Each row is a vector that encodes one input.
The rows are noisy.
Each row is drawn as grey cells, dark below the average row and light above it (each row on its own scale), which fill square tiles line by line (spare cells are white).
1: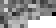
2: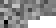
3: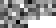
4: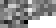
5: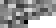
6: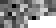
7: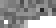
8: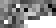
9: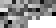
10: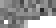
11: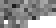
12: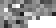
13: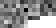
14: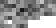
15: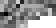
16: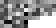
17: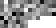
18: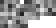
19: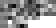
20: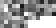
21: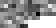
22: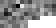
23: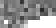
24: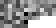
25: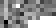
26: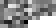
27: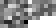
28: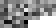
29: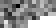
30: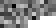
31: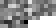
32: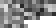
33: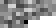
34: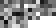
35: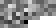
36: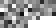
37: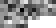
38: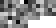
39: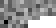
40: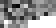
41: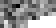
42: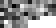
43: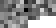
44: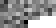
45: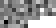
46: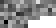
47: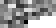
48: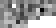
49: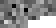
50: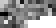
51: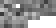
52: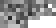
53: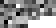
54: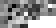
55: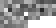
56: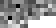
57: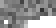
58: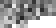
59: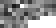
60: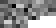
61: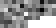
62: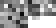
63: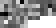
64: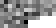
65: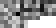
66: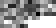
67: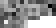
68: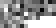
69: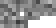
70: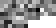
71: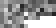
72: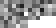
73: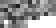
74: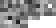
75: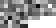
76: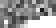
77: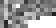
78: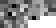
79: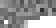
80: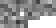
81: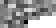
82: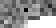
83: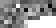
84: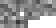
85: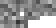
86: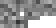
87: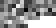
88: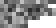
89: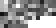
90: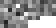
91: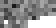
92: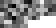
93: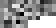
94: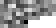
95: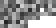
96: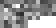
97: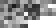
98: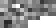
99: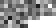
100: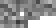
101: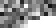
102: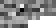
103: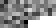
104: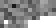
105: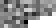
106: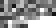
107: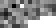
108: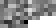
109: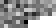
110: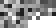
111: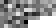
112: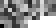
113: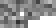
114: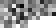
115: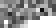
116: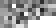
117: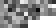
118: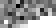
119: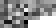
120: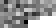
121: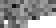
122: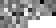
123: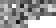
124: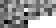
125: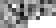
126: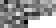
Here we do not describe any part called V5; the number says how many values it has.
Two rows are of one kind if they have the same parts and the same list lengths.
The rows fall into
4 kinds.
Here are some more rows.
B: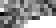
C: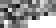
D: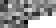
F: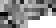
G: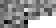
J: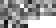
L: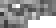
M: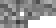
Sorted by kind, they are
B, C, F
D, G
J, L
M

